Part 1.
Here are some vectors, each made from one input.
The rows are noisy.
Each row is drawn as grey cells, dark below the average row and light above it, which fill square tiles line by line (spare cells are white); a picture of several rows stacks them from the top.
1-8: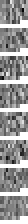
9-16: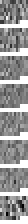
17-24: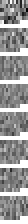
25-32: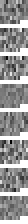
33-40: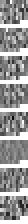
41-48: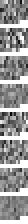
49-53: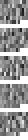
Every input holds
a node of a 7-node tree and a true/false value.
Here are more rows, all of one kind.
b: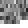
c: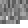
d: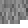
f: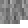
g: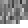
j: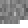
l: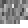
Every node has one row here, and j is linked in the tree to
l.
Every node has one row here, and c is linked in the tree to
b and d.
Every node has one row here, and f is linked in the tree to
b and g.
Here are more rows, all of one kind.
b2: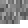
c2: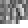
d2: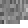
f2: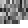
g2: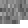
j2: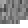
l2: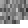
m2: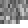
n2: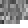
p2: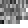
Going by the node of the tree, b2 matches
d2, j2, n2 and p2.
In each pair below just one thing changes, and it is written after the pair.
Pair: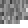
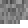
the true/false value
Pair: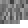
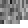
the true/false value
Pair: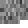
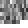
the true/false value
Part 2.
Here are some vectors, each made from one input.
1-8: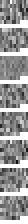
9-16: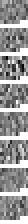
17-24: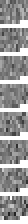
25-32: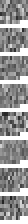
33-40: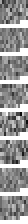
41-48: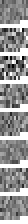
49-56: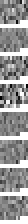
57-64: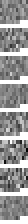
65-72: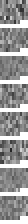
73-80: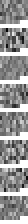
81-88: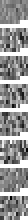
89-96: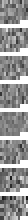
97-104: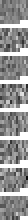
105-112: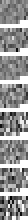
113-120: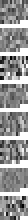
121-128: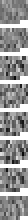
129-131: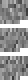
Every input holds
either a fixed value, or a node of an 8-node tree and a node of a 13-node tree.
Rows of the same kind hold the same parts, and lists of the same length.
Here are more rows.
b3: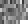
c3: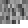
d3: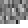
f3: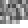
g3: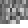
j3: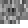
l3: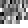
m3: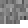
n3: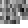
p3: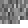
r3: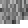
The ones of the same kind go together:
b3, c3, d3, f3, g3, j3, l3, m3, n3, r3
p3

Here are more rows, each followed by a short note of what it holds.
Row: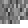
a fixed value
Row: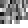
a node of an 8-node tree and a node of a 13-node tree
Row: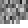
a node of an 8-node tree and a node of a 13-node tree
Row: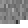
a node of an 8-node tree and a node of a 13-node tree
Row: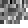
a node of an 8-node tree and a node of a 13-node tree
